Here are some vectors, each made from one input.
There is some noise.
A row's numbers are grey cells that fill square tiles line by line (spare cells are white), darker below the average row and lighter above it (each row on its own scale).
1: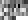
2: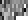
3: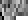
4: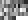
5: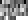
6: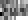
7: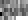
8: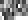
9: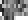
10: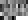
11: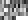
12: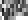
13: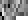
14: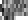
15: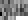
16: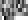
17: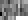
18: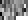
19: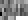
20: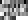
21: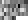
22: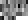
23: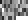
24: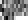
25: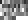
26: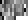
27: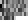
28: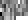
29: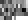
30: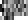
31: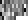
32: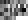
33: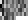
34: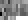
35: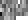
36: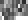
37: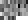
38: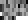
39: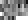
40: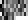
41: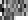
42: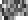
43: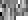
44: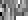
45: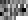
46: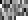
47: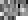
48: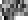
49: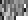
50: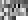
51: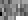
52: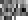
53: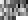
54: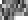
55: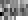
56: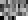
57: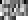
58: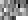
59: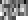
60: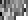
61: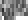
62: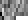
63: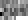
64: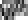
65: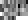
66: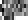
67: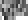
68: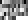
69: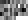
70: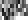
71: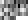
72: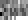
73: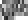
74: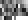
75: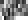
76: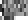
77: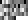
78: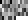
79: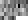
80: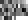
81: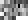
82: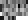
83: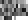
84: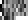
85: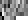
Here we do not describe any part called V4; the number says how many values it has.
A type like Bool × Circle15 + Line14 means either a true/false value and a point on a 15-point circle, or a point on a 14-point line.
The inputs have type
Bool × (Line5 + V4).
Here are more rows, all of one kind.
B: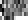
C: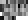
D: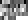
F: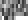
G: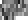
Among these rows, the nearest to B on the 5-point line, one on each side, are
C and G.
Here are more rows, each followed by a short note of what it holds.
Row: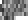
a point on a 5-point line and a true/false value
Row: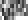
a point on a 5-point line and a true/false value
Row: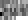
a true/false value and a value of V4
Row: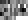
a true/false value and a value of V4
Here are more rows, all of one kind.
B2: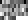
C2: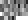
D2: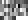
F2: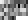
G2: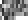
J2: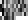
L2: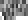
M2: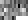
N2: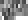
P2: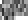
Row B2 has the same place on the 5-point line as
L2 and N2.
